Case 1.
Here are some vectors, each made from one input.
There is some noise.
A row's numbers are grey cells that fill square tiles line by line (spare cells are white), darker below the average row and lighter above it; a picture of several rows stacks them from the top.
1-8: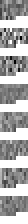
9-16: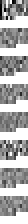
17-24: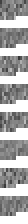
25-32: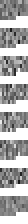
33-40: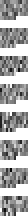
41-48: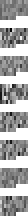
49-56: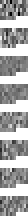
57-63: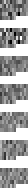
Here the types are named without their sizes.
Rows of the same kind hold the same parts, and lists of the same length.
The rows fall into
2 kinds.
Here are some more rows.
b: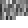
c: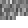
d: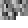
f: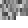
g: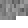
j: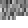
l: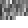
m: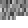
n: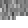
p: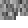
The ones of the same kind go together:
b, c, d, f, g, l, p
j, m, n

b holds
a point on each of two lines and a true/false value.
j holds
a true/false value.
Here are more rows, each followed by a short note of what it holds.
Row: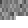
a true/false value
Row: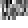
a true/false value
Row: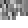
a true/false value
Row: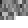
a true/false value
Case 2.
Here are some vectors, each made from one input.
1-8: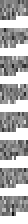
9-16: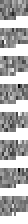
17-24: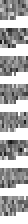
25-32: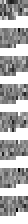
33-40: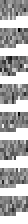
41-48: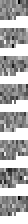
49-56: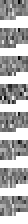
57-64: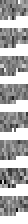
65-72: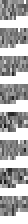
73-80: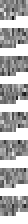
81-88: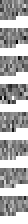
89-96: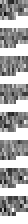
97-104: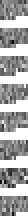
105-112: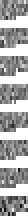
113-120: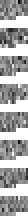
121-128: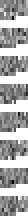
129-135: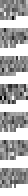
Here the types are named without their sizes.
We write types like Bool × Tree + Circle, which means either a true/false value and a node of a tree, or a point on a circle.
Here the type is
Bool × Bool × Bool × Bool × Bool + Line.
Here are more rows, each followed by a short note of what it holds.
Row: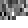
a point on a line
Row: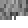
five true/false values
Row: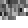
a point on a line
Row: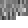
five true/false values
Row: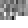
five true/false values
